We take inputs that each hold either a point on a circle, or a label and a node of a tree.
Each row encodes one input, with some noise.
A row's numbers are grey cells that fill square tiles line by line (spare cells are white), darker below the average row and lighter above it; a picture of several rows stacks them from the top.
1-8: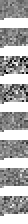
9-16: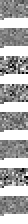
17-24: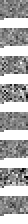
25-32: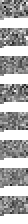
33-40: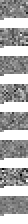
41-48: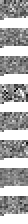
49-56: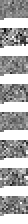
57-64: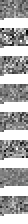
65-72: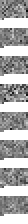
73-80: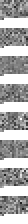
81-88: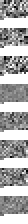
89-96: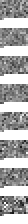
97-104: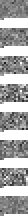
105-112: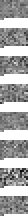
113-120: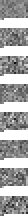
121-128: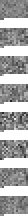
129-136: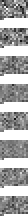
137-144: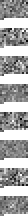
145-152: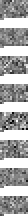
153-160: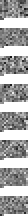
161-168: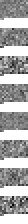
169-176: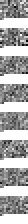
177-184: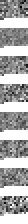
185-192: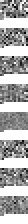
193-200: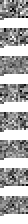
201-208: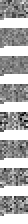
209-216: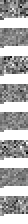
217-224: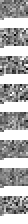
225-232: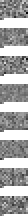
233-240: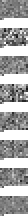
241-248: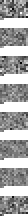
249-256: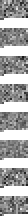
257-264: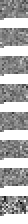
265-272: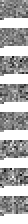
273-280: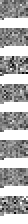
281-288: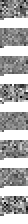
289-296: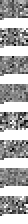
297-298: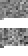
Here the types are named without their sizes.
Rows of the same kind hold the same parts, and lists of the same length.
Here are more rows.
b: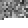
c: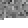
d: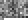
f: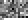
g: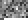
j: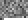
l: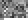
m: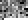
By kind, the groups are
b
c, d, f, g, j, l, m

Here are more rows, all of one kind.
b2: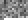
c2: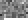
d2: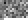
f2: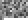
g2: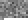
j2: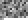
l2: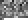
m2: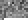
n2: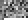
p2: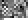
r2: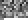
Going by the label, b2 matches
g2, m2 and n2.
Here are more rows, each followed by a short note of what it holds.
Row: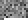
a label and a node of a tree
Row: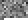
a point on a circle
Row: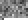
a label and a node of a tree
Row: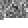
a point on a circle
